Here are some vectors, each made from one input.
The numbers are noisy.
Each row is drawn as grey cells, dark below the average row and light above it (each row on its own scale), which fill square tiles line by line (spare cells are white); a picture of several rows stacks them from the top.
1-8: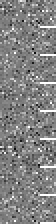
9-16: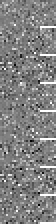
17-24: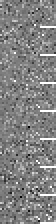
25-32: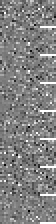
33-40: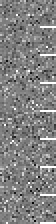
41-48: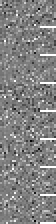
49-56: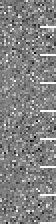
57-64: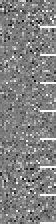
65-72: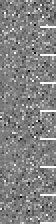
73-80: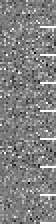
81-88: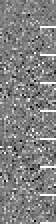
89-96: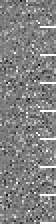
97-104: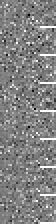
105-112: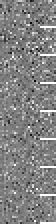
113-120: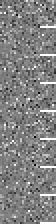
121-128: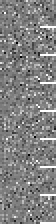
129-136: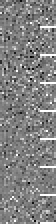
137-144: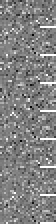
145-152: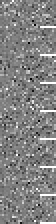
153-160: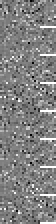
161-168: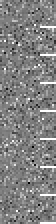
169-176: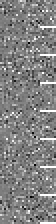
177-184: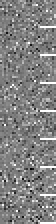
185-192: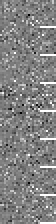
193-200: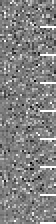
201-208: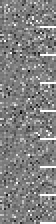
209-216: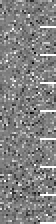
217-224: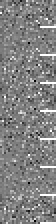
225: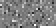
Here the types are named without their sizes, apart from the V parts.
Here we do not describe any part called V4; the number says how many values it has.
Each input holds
a label and a true/false value, together with either a point on a line, or a value of V4.
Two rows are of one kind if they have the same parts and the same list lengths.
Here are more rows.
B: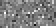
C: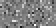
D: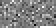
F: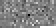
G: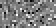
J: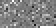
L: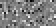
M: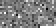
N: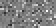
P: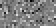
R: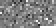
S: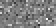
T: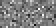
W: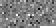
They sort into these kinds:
B, D, F, J, M, R, S, T
C, G, L, N, P, W

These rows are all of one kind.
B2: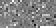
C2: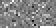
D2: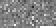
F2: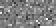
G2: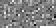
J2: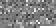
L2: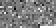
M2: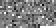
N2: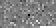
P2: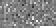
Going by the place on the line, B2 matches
C2 and D2.
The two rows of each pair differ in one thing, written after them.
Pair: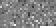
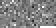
the true/false value
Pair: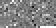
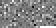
the place on the line
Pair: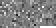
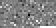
the true/false value
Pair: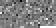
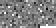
the true/false value
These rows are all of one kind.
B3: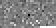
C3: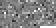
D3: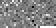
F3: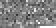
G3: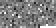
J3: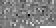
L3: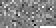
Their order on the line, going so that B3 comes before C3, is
D3, L3, B3, J3, C3, F3, G3.
